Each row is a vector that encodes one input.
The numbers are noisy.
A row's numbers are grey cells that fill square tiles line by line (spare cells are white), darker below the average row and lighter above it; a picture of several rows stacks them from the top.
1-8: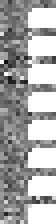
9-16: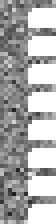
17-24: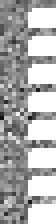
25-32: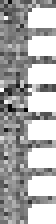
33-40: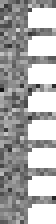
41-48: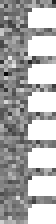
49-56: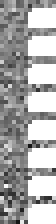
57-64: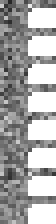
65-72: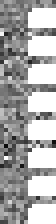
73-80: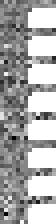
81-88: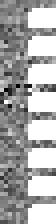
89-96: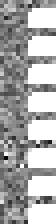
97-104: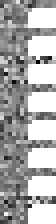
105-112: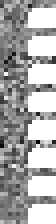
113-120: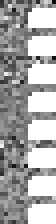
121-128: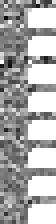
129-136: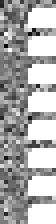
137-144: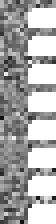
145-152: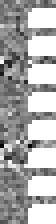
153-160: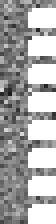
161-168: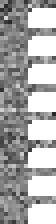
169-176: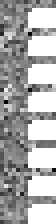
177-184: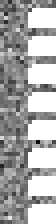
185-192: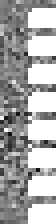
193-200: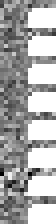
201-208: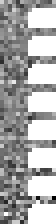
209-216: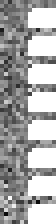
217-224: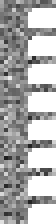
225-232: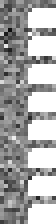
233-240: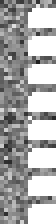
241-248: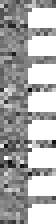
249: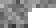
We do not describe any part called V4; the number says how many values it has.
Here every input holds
a point on a 17-point circle, together with either a fixed value, or a true/false value and a value of V4.
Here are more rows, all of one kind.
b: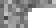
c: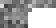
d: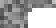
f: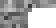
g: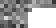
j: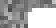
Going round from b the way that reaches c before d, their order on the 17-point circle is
b, j, g, f, c, d.
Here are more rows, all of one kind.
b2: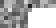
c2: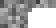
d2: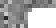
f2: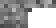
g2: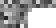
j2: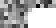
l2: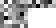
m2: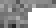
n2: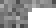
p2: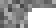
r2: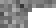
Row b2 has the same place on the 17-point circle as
m2 and n2.
